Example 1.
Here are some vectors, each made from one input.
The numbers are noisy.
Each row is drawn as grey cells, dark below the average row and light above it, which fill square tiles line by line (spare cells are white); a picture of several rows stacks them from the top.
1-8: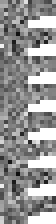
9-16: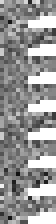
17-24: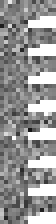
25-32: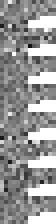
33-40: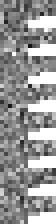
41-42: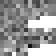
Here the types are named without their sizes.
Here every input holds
a label.
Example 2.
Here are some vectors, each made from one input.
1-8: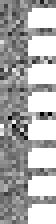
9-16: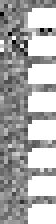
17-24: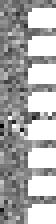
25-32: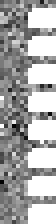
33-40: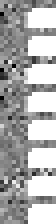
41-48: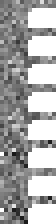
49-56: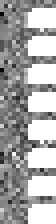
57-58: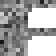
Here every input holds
one of 5 labels.
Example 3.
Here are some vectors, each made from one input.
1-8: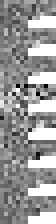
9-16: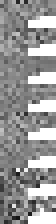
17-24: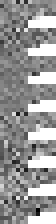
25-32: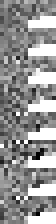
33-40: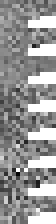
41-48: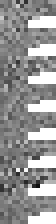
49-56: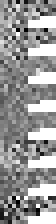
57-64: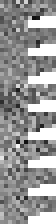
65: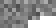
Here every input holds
a point on a 3-point line and a point on a 4-point line.
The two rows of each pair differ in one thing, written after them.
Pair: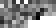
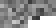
the place on the 4-point line
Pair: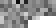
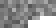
the place on the 3-point line
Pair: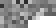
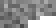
the place on the 4-point line
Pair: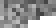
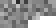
the place on the 4-point line
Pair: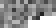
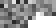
the place on the 3-point line
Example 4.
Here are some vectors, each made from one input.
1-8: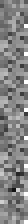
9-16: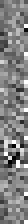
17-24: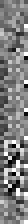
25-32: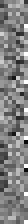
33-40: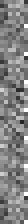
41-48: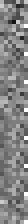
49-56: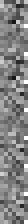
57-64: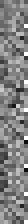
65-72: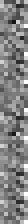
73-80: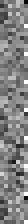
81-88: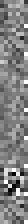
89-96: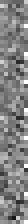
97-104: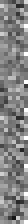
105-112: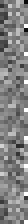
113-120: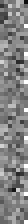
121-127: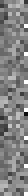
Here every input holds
either a fixed value, or a node of a 9-node tree.
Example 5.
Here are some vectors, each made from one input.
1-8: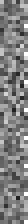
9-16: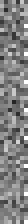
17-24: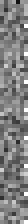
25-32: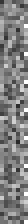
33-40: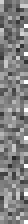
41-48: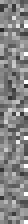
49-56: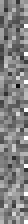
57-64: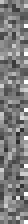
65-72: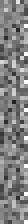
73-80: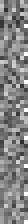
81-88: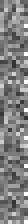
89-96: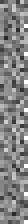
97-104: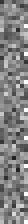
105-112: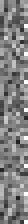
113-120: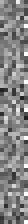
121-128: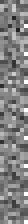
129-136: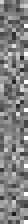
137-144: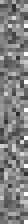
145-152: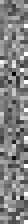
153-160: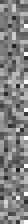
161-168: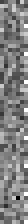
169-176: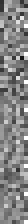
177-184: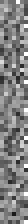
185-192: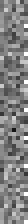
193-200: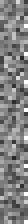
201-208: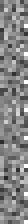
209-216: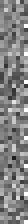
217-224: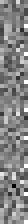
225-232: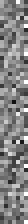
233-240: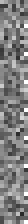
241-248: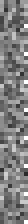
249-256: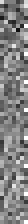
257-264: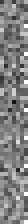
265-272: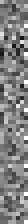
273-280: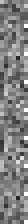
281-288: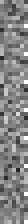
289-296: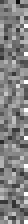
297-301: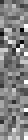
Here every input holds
a point on an 8-point circle.
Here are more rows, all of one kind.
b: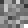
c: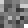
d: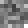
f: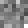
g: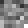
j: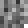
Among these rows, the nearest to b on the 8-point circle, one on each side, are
f and g.
